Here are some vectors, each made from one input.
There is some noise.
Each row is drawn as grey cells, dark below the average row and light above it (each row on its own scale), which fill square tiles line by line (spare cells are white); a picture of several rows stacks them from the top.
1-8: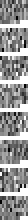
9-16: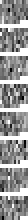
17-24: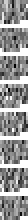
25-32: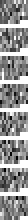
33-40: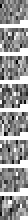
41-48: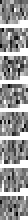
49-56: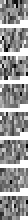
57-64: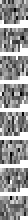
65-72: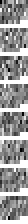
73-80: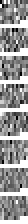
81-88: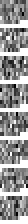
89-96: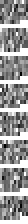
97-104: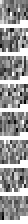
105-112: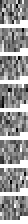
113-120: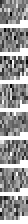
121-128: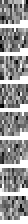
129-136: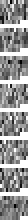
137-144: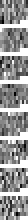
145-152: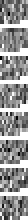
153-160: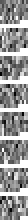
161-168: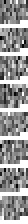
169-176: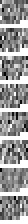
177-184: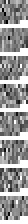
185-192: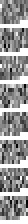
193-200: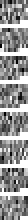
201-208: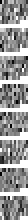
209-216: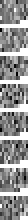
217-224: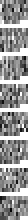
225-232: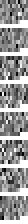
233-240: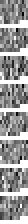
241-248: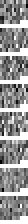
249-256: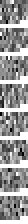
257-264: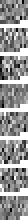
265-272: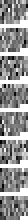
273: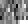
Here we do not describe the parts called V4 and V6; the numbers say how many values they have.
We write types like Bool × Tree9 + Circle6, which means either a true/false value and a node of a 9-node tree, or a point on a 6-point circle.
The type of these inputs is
Line7 × (Line9 + V4) × V6.
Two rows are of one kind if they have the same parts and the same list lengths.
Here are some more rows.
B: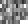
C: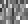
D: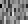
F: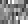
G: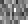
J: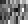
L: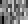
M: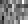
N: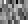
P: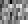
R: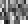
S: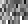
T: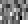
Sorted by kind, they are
B, C, F, L, P, S
D, G, J, M, N, R, T

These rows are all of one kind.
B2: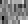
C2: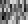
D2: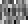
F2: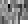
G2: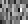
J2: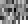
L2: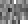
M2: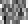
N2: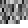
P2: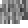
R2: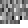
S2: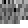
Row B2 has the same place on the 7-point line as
D2, J2 and L2.
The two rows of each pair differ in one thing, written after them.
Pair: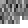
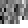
the value of V6
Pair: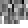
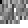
the value of V4
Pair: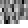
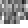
the place on the 7-point line
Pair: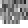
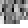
the value of V4
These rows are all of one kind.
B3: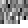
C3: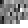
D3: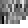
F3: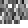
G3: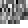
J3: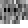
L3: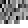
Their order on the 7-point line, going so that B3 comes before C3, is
F3, G3, B3, J3, D3, L3, C3.
